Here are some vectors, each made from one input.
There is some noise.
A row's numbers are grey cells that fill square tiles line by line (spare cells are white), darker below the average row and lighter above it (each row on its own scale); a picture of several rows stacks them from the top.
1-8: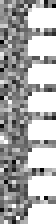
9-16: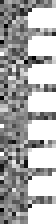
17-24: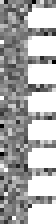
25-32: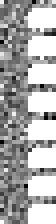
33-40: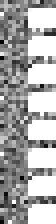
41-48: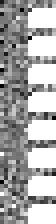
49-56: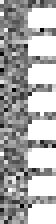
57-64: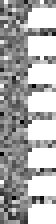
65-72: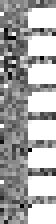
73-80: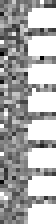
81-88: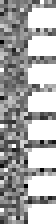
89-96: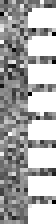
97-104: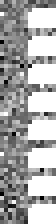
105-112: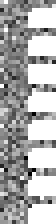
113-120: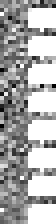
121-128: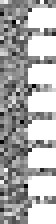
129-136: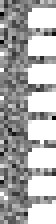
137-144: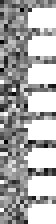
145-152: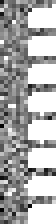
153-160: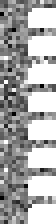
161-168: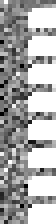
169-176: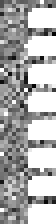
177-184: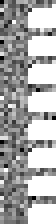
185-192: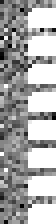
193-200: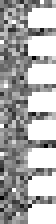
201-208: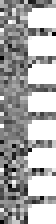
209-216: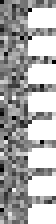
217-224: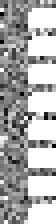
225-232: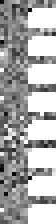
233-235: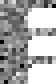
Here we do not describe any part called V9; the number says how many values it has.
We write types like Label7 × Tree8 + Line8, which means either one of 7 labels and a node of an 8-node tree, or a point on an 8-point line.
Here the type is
(Bool × Bool × Bool × Bool + V9) × Line7 + Label10.
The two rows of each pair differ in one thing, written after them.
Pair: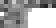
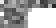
one of the four true/false values
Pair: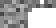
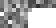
the place on the 7-point line
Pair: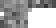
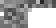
one of the four true/false values
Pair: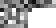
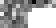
one of the four true/false values
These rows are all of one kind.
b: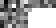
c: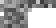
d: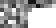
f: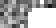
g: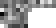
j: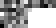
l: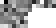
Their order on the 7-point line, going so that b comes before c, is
b, j, c, d, l, f, g.
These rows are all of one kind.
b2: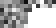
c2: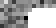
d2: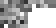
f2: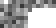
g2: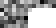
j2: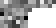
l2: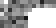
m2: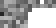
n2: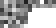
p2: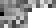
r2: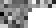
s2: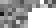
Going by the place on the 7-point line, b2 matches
d2 and n2.
